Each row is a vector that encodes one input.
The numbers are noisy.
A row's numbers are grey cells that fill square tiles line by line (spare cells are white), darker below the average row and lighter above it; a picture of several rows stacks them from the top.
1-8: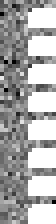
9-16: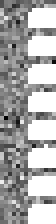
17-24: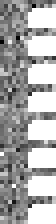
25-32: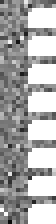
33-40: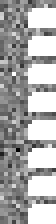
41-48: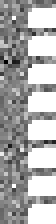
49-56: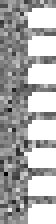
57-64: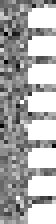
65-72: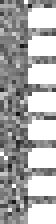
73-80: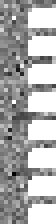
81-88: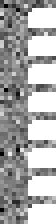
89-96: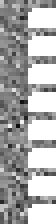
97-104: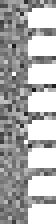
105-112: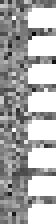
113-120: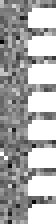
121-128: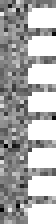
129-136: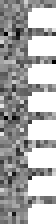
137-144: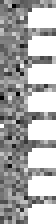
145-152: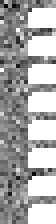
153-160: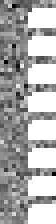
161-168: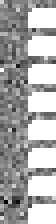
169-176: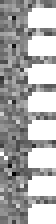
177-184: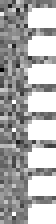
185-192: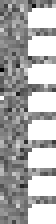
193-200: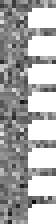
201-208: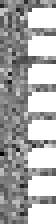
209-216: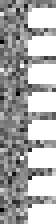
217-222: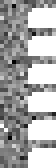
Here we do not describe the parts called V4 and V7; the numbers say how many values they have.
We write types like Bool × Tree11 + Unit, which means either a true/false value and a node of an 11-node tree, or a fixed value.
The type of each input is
Bool × Circle6 + Unit + V4 × V7.
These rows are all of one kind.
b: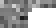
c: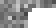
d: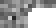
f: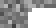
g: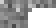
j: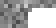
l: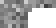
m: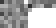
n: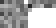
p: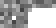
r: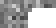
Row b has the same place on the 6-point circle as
c and r.
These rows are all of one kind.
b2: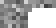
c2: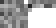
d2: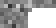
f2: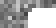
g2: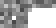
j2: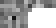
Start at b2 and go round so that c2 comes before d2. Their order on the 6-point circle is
b2, f2, j2, c2, g2, d2.
